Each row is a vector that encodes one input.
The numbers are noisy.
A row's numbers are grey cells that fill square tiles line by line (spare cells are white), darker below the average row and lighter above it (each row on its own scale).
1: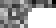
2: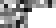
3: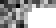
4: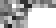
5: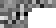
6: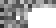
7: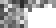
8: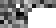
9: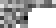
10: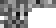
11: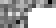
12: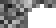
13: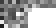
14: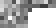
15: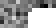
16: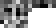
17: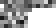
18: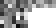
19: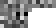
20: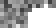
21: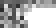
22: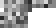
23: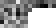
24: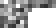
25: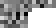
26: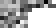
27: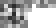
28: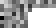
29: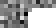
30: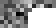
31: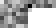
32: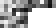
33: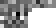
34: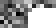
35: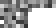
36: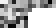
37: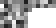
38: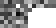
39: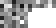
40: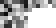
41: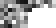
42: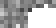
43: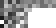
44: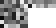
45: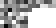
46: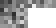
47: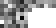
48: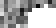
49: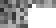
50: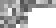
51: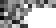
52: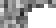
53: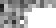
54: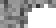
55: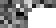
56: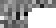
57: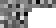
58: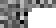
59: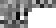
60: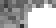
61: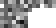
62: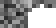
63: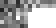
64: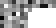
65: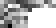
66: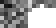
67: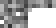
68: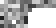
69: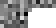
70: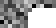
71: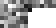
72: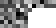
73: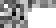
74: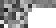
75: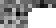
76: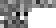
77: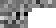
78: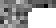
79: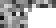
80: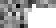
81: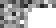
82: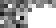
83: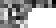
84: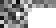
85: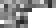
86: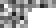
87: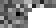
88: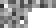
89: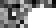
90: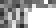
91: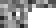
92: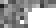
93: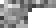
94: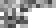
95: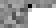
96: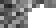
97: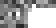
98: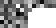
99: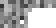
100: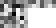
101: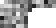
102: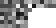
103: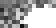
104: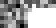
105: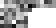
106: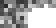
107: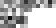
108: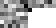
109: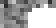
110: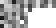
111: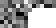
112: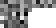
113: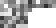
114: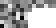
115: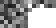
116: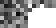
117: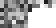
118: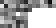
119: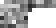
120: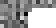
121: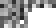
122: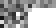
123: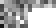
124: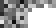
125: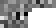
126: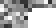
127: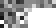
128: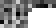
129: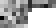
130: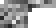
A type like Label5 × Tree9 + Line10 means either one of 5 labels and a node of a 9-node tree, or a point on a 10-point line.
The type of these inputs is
Bool × Label9 + Label4.
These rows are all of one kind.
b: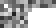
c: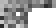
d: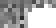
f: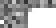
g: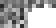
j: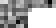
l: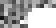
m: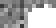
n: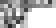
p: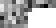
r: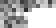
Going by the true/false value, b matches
d, g, l and m.
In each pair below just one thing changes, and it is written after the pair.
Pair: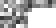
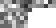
the label
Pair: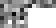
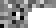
the label
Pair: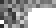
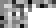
the label
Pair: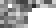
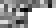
the label
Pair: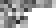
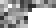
the label
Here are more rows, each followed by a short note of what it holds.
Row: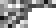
one of 9 labels and a true/false value
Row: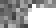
one of 9 labels and a true/false value
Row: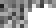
one of 9 labels and a true/false value
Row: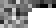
one of 4 labels
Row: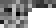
one of 4 labels
